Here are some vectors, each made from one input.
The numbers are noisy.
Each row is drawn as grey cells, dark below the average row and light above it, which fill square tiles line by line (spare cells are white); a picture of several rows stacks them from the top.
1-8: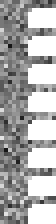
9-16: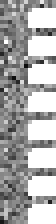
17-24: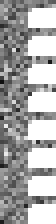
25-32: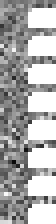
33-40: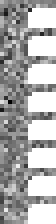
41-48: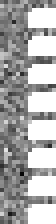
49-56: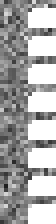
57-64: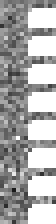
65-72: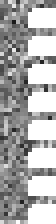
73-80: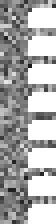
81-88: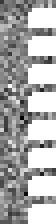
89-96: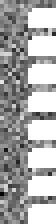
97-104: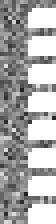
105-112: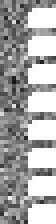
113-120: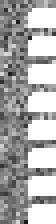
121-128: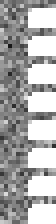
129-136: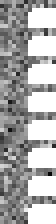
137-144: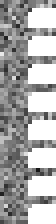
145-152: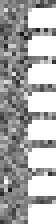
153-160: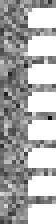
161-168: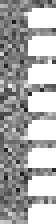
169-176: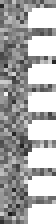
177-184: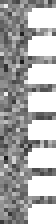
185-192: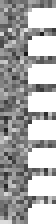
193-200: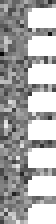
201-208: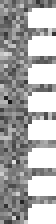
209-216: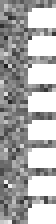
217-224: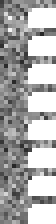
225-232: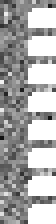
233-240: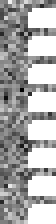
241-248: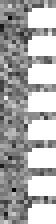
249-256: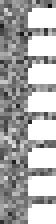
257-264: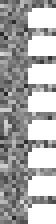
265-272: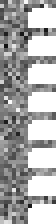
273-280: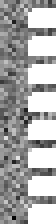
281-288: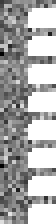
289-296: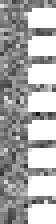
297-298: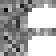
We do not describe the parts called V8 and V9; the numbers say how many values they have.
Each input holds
a point on a 7-point line, a value of V8 and a value of V9, together with either a point on a 10-point circle and a true/false value, or a fixed value.
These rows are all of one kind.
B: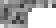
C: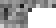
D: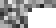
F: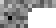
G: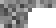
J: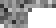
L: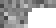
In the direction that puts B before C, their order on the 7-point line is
J, B, L, C, G, D, F.
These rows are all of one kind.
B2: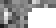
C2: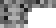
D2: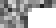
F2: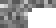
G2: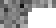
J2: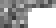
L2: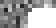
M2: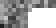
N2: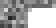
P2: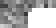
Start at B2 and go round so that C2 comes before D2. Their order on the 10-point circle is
B2, L2, F2, J2, C2, D2, P2, N2, G2, M2.
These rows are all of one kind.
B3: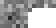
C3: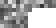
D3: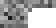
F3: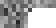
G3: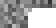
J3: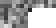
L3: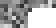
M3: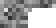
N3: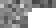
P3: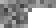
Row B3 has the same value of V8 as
D3 and M3.
